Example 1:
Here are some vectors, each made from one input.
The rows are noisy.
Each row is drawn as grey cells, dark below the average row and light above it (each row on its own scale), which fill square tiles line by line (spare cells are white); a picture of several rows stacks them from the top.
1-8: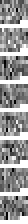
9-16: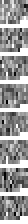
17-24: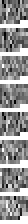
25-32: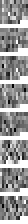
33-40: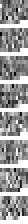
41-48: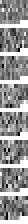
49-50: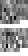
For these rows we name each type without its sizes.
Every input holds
a node of a tree, together with either a fixed value, or three true/false values.
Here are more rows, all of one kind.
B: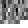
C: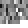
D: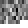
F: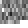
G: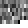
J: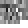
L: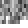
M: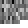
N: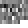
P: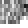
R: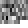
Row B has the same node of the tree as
G, J and N.
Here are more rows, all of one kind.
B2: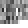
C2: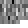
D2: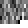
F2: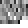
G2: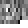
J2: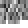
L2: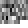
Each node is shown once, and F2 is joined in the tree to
G2.
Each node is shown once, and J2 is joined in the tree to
D2 and L2.
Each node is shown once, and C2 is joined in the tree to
B2 and D2.
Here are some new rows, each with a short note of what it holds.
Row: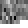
a node of a tree
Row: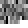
a node of a tree
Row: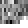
a node of a tree
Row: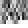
a node of a tree and three true/false values
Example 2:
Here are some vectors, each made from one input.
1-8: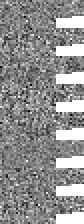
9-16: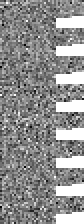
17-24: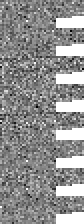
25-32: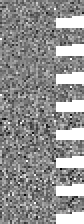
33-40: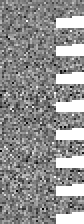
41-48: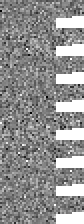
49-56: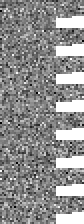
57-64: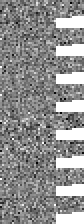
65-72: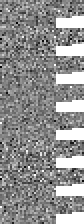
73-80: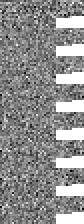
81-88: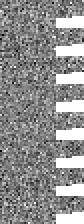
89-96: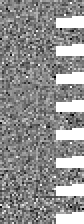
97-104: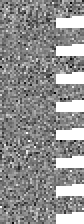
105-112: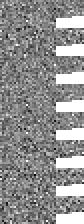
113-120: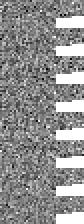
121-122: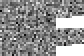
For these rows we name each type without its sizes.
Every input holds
either a point on a circle, or a point on a line.
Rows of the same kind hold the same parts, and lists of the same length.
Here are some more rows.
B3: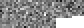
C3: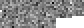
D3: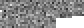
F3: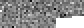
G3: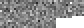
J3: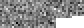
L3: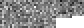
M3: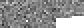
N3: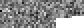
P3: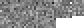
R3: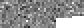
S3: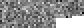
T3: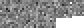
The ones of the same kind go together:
B3, J3, L3, N3, S3
C3, D3, F3, G3, M3, P3, R3, T3

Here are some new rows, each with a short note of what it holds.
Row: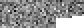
a point on a circle
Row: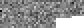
a point on a circle
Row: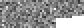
a point on a circle
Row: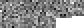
a point on a line
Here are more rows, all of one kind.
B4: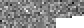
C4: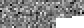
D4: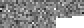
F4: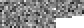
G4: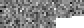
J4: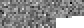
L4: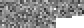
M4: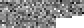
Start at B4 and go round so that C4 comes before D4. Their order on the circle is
B4, C4, D4, G4, F4, L4, M4, J4.
